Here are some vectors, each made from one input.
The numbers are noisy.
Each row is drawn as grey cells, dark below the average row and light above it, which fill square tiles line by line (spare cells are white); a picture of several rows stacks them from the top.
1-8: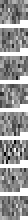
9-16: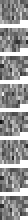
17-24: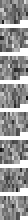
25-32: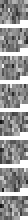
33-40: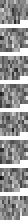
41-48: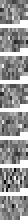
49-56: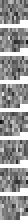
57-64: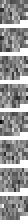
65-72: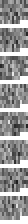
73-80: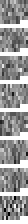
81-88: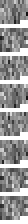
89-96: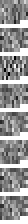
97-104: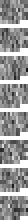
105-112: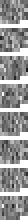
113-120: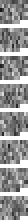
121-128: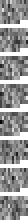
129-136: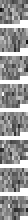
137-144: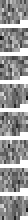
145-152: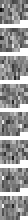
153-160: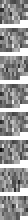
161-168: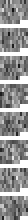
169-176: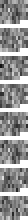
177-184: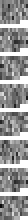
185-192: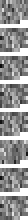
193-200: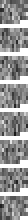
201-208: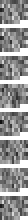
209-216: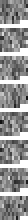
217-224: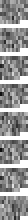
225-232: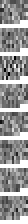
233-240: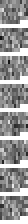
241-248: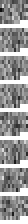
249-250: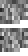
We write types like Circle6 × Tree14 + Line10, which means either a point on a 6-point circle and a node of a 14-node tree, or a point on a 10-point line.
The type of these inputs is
Line12 + List2(Line11).
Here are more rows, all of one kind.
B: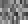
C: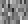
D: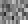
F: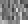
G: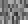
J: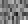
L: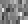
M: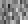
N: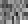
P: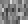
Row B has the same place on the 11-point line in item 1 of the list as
G and J.
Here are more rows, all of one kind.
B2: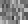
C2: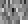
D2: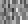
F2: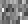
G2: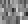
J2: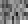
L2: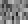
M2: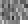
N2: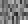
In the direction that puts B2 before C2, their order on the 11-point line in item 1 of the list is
N2, J2, L2, B2, M2, D2, C2, G2, F2.
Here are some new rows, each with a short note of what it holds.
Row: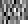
the empty list
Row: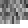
a list of two items
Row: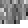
a list of one item
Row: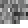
a list of one item
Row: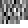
the empty list
